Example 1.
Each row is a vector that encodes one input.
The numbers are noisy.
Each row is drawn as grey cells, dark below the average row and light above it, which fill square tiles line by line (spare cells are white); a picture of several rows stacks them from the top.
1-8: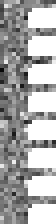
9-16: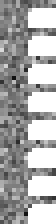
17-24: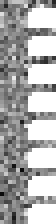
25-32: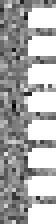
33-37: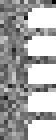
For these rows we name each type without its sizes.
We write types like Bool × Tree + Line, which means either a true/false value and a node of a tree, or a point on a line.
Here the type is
(Bool × Bool × Bool + Unit) × Line.
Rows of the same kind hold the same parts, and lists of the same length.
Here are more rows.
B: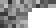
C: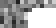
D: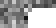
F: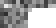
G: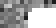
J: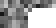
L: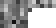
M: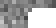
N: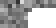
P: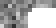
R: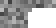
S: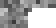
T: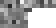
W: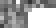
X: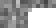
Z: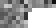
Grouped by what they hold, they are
B, D, F, G, J, M, P, R, W, X, Z
C, L, N, S, T

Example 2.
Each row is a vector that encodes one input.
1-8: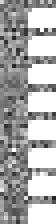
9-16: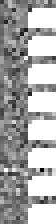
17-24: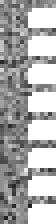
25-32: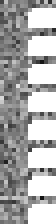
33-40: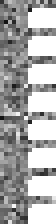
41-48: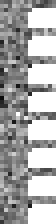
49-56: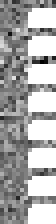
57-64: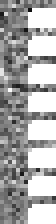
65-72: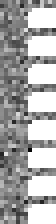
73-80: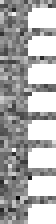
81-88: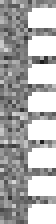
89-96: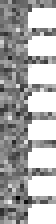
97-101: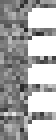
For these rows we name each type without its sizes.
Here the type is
Bool × Circle.
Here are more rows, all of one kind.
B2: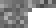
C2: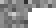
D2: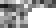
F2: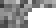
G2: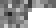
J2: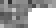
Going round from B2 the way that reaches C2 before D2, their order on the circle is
B2, C2, D2, F2, J2, G2.
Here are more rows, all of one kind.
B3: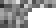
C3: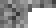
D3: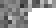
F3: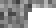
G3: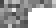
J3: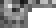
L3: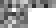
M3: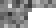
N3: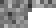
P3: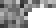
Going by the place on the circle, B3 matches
D3, G3, L3 and P3.
